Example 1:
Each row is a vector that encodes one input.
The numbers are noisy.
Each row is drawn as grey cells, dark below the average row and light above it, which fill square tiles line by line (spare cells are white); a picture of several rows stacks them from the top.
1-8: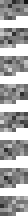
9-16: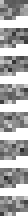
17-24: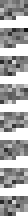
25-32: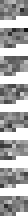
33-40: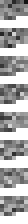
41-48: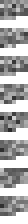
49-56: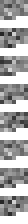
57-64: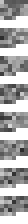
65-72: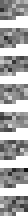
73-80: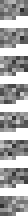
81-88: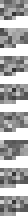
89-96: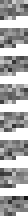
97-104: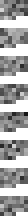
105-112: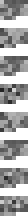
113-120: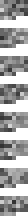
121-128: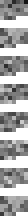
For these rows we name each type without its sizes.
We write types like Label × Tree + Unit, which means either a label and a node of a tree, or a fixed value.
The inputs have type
Bool × Bool × Bool × Bool.
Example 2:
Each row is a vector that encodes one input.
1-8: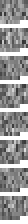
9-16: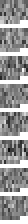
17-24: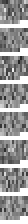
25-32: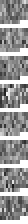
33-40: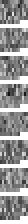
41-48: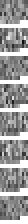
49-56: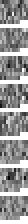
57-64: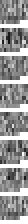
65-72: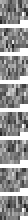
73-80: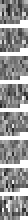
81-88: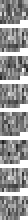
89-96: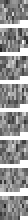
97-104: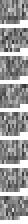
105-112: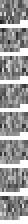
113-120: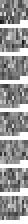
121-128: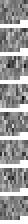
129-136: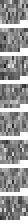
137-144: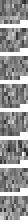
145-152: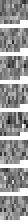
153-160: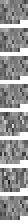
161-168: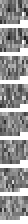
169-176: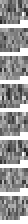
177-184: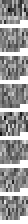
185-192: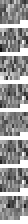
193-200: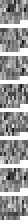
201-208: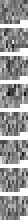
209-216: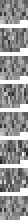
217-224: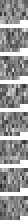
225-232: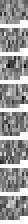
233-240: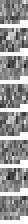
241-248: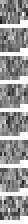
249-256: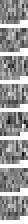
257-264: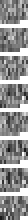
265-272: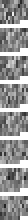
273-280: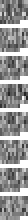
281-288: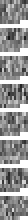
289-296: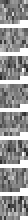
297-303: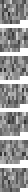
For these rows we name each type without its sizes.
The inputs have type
Bool × Bool × Bool × Bool.
